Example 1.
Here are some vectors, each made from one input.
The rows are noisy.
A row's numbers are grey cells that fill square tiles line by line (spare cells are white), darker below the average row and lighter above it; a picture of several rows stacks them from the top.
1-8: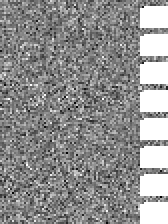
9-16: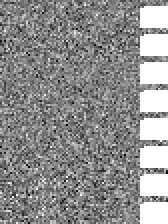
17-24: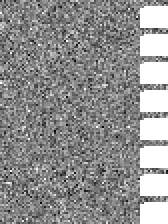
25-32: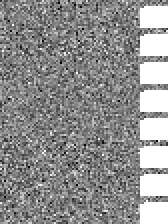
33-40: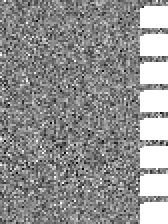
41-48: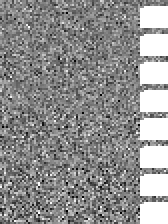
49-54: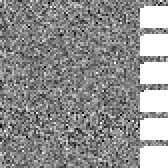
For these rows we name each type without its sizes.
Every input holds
a point on a line, together with either a fixed value, or a node of a tree.
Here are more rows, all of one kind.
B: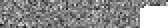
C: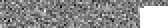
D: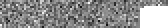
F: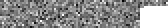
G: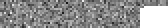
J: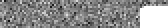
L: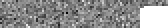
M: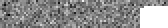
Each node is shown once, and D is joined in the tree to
L.
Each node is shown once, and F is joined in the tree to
J.
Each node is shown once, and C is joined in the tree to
G, J and L.
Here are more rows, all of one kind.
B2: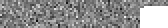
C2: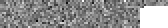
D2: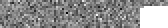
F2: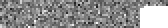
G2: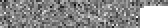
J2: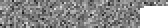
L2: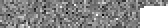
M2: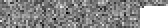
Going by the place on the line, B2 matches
C2 and D2.
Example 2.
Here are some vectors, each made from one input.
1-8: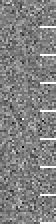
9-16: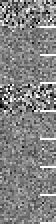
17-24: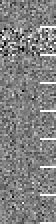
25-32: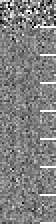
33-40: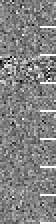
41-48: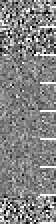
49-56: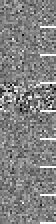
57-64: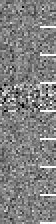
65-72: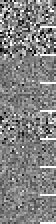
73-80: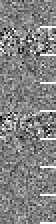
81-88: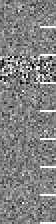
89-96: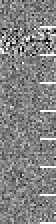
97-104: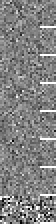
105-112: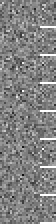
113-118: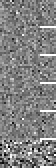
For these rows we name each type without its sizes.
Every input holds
either a point on each of two lines, or four true/false values.
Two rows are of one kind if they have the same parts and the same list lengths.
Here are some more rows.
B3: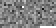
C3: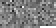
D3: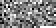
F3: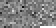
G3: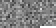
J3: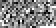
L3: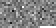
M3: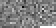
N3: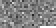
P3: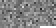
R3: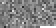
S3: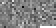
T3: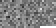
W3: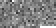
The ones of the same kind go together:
B3, C3, F3, G3, L3, M3, N3, P3, R3, S3, T3, W3
D3, J3

